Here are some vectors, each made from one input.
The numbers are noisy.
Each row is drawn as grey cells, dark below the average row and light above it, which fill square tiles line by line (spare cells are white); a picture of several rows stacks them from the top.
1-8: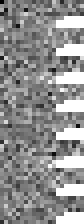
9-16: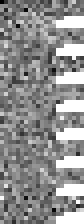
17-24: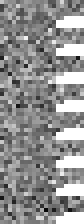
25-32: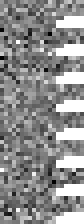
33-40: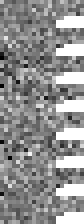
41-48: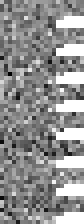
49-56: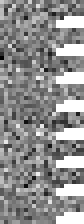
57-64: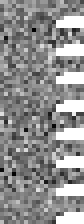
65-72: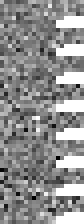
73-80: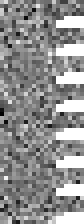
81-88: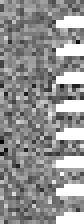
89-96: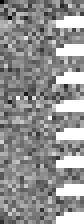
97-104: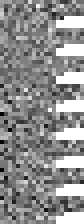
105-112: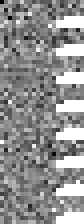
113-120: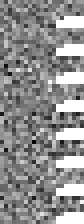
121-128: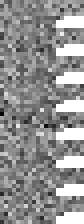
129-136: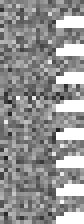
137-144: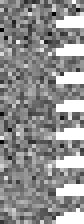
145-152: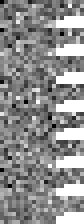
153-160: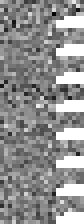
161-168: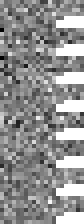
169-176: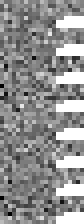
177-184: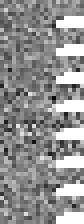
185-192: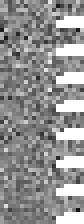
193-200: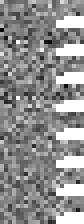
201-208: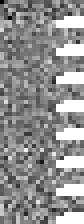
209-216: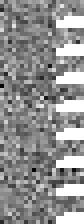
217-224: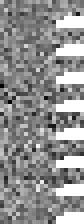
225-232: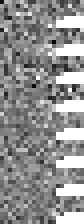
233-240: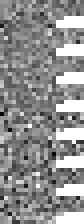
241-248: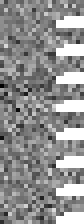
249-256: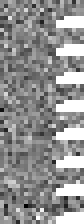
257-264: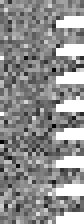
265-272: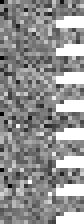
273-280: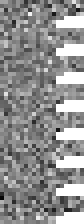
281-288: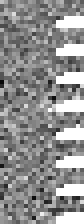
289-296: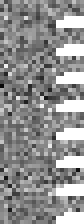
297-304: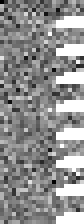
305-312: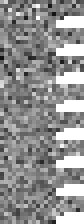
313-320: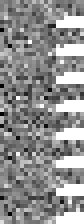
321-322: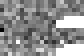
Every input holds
either a point on a 16-point circle, or a point on an 8-point line, or a node of an 11-node tree, or four true/false values.
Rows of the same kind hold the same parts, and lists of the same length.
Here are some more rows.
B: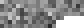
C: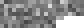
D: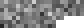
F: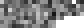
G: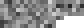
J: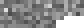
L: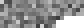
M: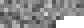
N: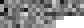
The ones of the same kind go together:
B, D, G, L
C, J, M
F
N

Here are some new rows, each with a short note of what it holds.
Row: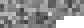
four true/false values
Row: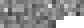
a node of an 11-node tree
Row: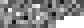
a point on an 8-point line
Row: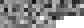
a point on a 16-point circle
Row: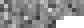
four true/false values
